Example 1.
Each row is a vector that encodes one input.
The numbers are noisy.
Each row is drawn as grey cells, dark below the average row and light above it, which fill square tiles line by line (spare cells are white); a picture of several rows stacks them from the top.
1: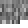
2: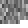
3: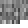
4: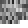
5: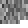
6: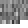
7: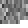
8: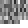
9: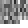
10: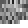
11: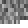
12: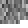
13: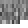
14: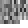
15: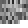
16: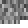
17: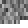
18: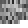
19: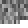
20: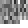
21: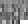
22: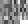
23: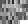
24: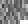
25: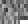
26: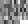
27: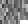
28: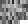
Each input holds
a point on a 5-point line.
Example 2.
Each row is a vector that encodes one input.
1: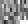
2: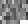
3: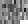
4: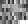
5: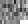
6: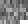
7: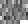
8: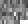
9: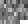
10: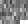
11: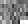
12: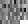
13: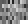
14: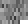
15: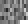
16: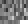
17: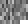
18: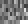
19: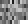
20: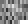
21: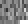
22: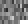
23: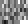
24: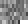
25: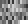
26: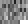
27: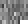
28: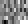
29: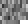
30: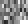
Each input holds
a point on a 7-point line.
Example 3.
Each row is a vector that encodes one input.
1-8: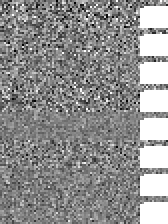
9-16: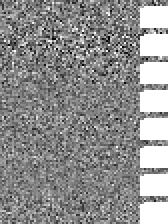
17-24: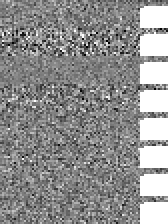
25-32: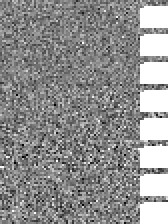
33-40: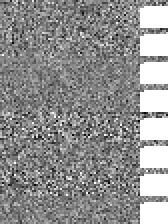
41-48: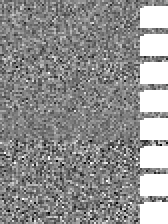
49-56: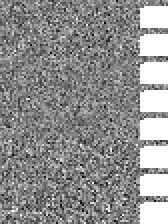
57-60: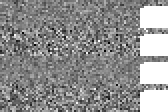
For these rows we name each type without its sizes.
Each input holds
a node of a tree.
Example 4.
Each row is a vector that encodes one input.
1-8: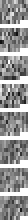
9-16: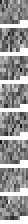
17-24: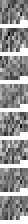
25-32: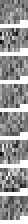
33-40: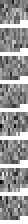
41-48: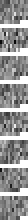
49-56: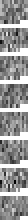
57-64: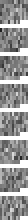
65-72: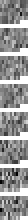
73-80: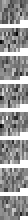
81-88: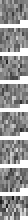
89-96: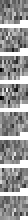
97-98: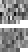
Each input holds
a point on a 6-point line.
